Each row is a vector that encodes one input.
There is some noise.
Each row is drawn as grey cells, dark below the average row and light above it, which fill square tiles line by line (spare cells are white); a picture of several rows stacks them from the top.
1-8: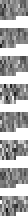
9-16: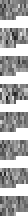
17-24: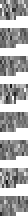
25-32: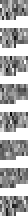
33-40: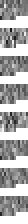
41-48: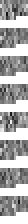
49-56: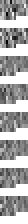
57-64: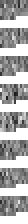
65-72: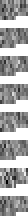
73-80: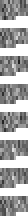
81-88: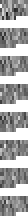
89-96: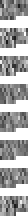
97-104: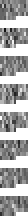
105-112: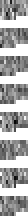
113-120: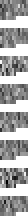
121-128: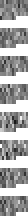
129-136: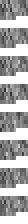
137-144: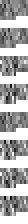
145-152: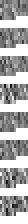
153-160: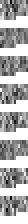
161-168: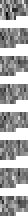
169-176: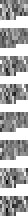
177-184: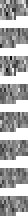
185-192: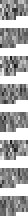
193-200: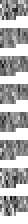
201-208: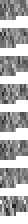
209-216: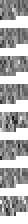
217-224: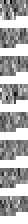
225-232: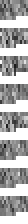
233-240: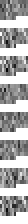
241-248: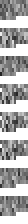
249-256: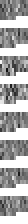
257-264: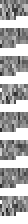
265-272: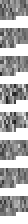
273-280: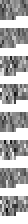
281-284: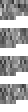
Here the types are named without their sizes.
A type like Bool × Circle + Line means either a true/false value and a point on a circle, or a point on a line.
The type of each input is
Bool × (Tree + Unit) + Circle.
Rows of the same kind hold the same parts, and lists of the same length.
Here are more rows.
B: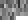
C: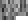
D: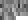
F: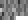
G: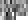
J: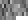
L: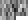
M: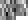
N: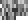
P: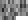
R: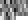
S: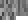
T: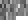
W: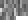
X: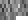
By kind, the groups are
B, D, F, J, S, T, W, X
C, P
G, L, M, N, R

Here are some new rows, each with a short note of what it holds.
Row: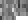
a node of a tree and a true/false value
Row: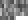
a true/false value
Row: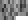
a true/false value
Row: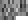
a true/false value
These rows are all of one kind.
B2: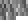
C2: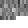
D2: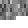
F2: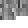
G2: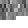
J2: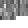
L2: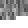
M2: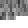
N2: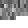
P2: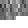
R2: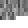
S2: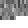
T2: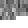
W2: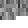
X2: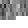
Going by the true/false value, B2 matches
D2, G2, P2 and X2.
